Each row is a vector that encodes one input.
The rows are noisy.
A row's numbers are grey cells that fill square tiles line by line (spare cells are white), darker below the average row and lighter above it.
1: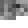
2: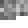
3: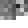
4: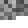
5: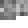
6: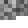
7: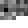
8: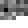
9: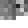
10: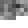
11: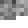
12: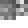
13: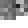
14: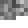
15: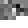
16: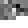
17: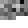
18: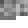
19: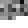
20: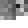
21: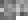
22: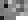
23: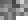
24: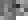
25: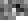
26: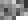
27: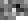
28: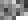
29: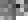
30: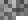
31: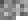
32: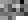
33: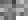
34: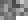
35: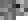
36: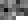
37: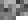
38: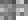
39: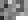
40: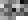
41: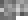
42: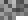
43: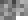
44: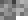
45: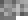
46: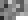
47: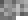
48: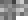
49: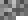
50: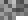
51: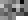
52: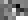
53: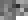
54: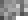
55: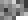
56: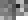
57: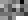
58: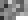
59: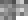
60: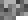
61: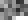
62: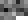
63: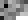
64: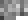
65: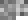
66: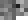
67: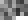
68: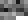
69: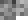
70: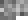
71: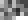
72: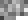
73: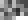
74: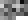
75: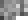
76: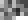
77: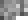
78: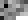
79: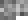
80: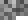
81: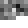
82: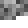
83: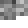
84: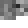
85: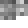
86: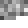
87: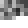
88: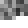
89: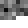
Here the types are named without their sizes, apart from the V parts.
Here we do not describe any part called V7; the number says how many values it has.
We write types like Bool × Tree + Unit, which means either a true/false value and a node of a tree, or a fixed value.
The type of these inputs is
Line × (Line + V7).
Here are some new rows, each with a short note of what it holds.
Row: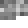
a point on each of two lines
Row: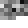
a point on a line and a value of V7
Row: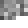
a point on each of two lines
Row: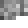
a point on each of two lines
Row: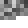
a point on a line and a value of V7
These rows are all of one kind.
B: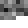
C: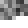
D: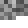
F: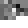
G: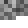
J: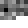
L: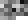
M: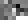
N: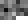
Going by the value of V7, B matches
J and N.
